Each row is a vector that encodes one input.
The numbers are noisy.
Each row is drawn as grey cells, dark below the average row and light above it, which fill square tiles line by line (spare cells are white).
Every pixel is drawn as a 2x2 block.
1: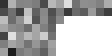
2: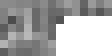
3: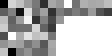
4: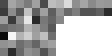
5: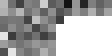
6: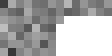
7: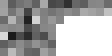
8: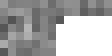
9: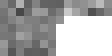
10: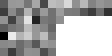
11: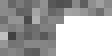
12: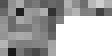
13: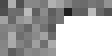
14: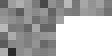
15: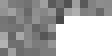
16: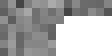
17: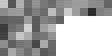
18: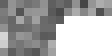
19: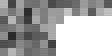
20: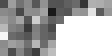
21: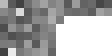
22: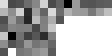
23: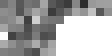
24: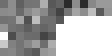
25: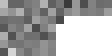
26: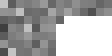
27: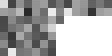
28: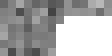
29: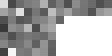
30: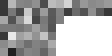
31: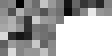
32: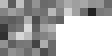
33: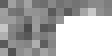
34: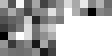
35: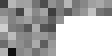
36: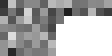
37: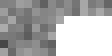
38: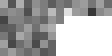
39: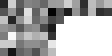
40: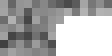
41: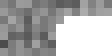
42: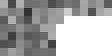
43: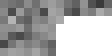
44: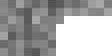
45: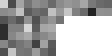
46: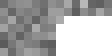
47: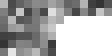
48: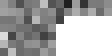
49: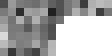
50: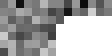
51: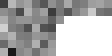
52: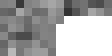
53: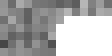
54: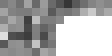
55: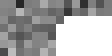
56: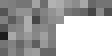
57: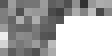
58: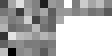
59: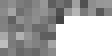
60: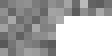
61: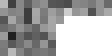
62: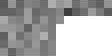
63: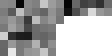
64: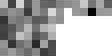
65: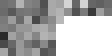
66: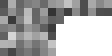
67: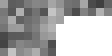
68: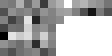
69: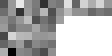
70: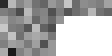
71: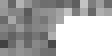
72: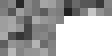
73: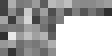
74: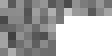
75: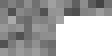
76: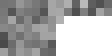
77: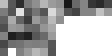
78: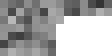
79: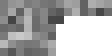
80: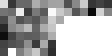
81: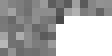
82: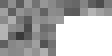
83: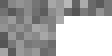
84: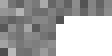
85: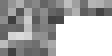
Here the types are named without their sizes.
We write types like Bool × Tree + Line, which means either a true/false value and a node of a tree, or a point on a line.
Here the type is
Circle.
